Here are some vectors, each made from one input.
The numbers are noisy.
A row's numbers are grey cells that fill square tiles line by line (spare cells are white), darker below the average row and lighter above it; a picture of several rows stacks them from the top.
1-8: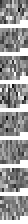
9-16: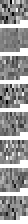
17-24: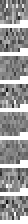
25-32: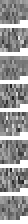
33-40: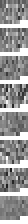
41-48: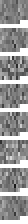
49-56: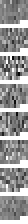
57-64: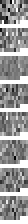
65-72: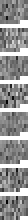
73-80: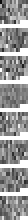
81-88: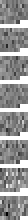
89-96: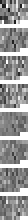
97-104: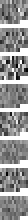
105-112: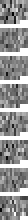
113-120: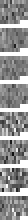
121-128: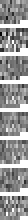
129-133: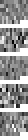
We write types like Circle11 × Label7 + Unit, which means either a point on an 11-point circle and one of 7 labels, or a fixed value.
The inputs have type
Bool × Label4 + List3(Line5).
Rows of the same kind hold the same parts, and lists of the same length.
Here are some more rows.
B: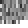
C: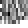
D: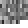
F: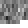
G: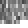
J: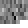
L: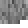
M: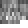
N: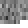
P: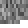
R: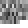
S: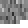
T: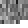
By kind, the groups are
B, C
D, P, R
F, N, T
G, M
J, L, S

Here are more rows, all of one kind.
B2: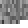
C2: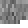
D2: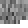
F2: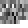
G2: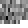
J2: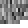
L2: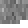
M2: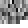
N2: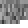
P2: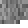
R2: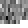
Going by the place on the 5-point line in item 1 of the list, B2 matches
F2 and N2.
